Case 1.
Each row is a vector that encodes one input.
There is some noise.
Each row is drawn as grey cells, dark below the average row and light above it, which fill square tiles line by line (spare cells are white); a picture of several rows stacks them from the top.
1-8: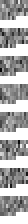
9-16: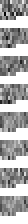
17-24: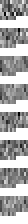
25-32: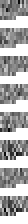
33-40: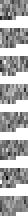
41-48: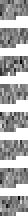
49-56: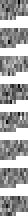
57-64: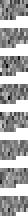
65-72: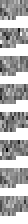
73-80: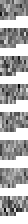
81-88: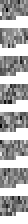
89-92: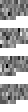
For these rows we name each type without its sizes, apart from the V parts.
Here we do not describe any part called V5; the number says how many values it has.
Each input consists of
either a fixed value, or a node of a tree, or a true/false value and a value of V5.
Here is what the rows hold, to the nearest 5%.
About 5% of them hold a fixed value. About 35% of them hold a node of a tree. The rest hold a true/false value and a value of V5.
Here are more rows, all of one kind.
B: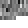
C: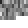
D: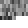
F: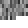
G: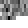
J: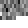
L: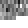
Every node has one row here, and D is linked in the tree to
G.
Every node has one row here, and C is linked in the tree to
F.
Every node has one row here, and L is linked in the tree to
B.
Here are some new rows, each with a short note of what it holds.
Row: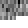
a node of a tree
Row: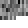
a node of a tree
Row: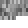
a true/false value and a value of V5
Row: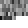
a node of a tree
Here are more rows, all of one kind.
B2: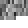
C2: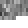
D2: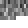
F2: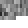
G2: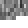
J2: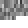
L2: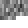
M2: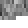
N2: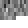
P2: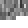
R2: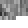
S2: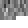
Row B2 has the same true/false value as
C2, F2, M2 and R2.
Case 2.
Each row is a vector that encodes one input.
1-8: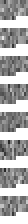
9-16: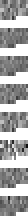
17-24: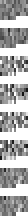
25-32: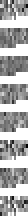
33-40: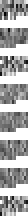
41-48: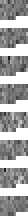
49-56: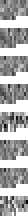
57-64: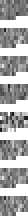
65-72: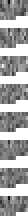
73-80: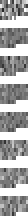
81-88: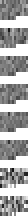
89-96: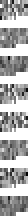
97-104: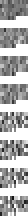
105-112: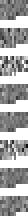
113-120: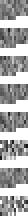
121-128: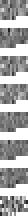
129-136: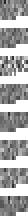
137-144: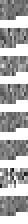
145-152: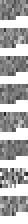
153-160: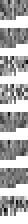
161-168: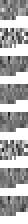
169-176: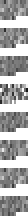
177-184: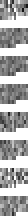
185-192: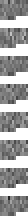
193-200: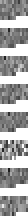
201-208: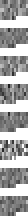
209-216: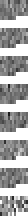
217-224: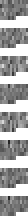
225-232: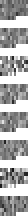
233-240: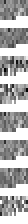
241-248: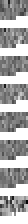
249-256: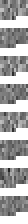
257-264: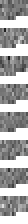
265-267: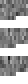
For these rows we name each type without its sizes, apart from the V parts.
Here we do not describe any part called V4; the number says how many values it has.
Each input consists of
either two values of V4, or a list of points on a line.
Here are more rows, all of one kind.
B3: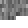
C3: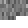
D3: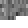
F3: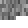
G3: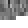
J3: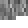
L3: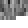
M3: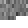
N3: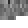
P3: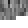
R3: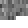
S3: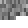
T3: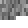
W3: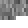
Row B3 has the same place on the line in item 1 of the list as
D3, F3, R3 and T3.
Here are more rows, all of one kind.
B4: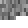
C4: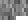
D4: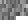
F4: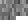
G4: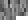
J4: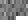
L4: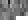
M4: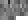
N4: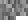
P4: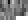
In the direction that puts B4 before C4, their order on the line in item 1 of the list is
N4, J4, D4, B4, F4, C4, M4, L4, G4, P4.
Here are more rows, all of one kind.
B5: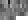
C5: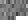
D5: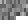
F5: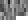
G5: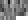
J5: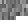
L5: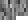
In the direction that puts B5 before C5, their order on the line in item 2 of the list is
D5, L5, J5, F5, G5, B5, C5.
